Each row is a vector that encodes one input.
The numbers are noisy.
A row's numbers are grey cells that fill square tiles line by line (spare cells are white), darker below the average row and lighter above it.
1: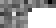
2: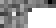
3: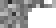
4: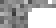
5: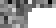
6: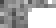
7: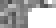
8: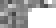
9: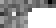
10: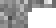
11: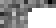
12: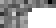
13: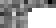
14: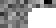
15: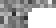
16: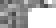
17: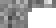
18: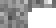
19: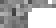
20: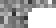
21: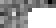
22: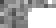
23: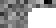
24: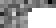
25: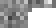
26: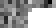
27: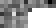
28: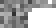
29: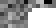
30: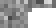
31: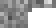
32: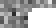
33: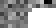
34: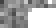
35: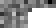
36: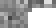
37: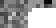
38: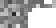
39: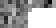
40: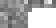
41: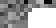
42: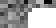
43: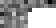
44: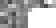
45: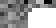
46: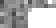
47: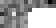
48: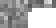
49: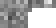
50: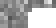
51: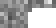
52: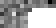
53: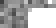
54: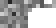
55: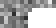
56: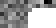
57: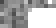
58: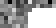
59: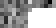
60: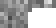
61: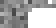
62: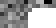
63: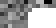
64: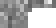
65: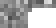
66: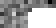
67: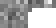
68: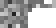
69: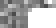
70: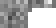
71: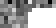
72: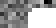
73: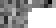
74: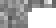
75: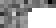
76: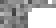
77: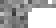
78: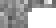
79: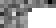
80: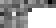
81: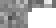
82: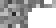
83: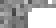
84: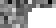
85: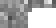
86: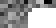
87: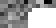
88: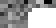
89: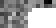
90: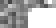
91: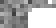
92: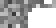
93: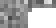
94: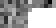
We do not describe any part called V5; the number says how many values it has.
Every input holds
a true/false value, together with either a point on a 7-point line, or a value of V5.
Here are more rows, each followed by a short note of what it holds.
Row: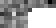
a true/false value and a value of V5
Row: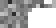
a point on a 7-point line and a true/false value
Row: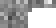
a true/false value and a value of V5
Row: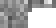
a true/false value and a value of V5
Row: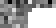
a point on a 7-point line and a true/false value
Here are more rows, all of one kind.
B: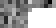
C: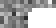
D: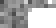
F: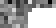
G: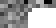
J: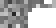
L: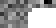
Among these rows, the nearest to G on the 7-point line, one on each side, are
C and L.
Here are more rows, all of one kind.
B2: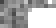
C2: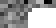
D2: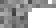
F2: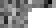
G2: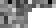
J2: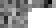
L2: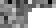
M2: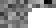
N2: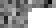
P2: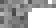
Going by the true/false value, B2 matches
D2 and P2.
